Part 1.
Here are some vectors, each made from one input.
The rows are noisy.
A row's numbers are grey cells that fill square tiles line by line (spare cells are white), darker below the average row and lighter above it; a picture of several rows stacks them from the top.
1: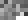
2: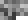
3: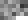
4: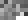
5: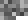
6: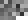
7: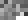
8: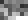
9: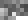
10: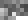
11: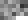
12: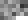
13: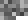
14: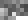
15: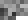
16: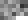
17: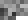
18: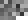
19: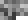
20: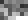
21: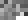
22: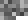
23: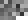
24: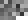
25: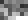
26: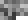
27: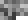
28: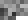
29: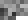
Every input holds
three true/false values.
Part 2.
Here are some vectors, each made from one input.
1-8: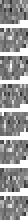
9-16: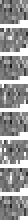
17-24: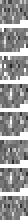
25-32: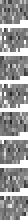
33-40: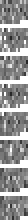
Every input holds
a point on a 7-point line.
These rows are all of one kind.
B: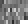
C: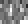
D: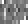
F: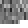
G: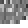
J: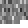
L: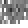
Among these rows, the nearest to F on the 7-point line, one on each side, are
B and J.
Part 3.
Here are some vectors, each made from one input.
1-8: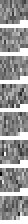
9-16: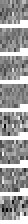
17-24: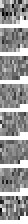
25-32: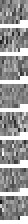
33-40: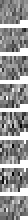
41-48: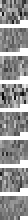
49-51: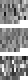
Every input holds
a point on a 6-point line.
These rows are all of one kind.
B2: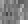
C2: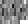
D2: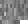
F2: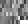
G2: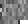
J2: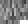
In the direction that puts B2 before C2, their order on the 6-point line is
J2, B2, D2, F2, G2, C2.
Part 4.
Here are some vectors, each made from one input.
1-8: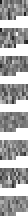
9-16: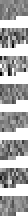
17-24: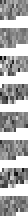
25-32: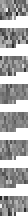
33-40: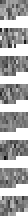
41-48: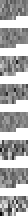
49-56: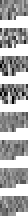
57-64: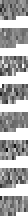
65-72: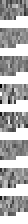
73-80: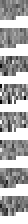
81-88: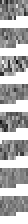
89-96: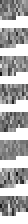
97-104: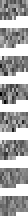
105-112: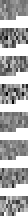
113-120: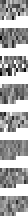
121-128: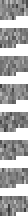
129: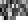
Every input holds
a point on an 18-point circle.
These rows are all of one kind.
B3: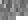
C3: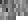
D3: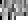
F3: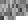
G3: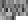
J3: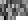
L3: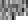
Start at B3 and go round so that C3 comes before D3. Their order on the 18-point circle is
B3, C3, G3, J3, L3, D3, F3.
